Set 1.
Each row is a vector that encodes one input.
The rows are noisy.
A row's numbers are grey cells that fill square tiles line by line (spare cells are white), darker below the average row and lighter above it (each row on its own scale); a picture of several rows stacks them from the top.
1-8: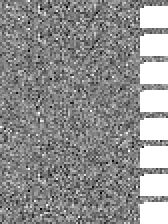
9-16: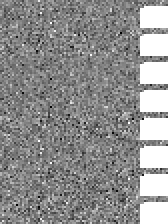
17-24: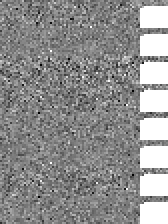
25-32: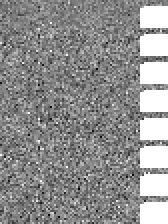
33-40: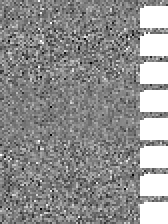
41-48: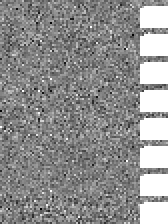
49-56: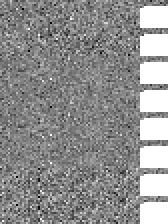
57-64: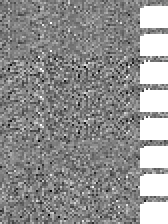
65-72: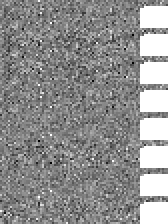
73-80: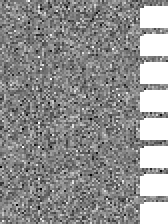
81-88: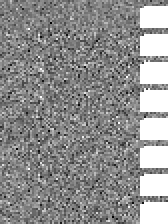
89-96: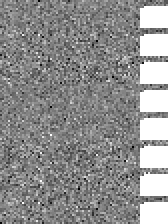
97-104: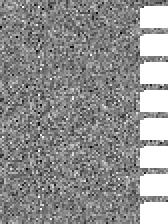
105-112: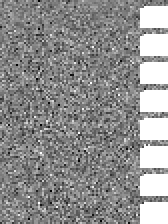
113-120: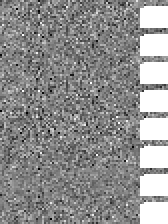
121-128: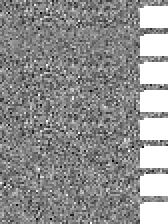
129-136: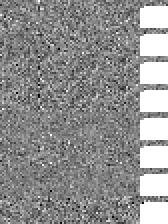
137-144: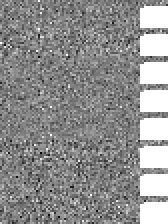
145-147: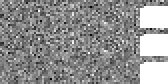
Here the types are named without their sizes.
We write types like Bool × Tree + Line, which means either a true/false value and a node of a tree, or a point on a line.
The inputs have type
Circle + Unit.
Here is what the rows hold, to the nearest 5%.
About 95% of them hold a point on a circle. The rest hold a fixed value.
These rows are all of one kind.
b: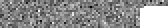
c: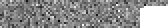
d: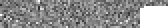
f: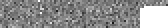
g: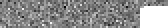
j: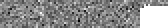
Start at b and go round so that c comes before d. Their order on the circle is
b, c, g, d, f, j.
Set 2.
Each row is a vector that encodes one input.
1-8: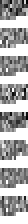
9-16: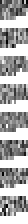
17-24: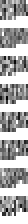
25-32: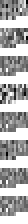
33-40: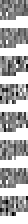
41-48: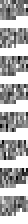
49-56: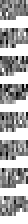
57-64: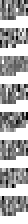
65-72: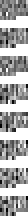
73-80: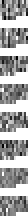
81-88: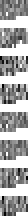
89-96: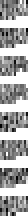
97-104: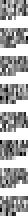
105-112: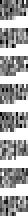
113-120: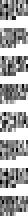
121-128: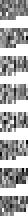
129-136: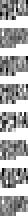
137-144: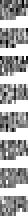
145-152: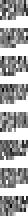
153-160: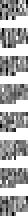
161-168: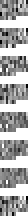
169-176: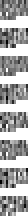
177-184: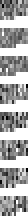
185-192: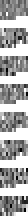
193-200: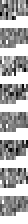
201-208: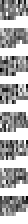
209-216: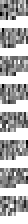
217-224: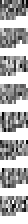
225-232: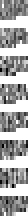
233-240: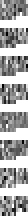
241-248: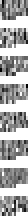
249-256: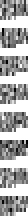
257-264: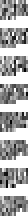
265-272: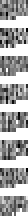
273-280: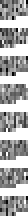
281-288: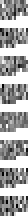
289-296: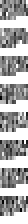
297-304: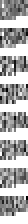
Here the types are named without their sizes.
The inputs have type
Circle + Unit.
